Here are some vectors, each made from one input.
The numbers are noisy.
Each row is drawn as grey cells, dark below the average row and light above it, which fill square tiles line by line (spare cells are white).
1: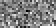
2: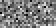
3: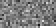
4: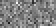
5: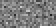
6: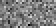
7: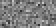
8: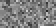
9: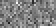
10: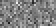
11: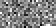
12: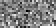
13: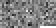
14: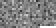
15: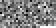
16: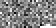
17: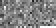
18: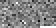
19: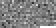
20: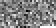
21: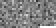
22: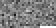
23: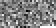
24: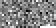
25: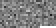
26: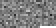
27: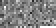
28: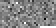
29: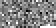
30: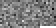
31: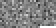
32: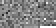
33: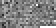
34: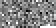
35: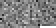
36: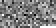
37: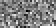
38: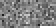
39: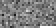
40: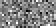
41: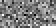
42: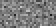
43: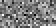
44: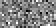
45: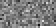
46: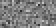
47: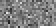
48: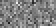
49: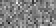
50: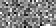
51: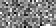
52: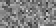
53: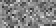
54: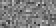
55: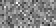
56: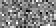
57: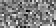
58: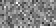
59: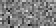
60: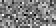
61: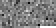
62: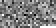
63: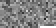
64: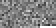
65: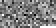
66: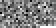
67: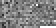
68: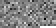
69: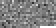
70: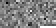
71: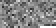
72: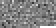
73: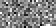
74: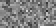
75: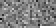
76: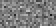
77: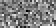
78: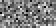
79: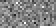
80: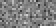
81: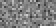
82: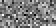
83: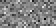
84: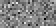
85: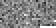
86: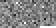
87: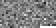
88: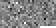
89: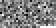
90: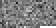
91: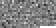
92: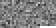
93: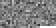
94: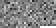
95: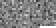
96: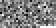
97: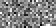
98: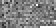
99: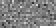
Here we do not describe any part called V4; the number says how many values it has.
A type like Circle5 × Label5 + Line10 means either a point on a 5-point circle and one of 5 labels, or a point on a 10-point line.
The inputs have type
(Circle5 + V4) × Label5 + Line5.
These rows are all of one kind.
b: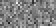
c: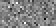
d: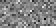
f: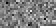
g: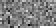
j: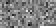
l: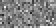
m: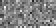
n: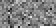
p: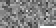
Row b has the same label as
c and p.
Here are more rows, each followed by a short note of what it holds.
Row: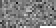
one of 5 labels and a value of V4
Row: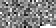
a point on a 5-point line
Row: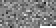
one of 5 labels and a value of V4
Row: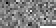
a point on a 5-point circle and one of 5 labels
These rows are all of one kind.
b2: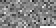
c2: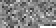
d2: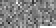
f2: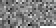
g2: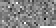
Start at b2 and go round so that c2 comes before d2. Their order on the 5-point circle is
b2, g2, c2, f2, d2.
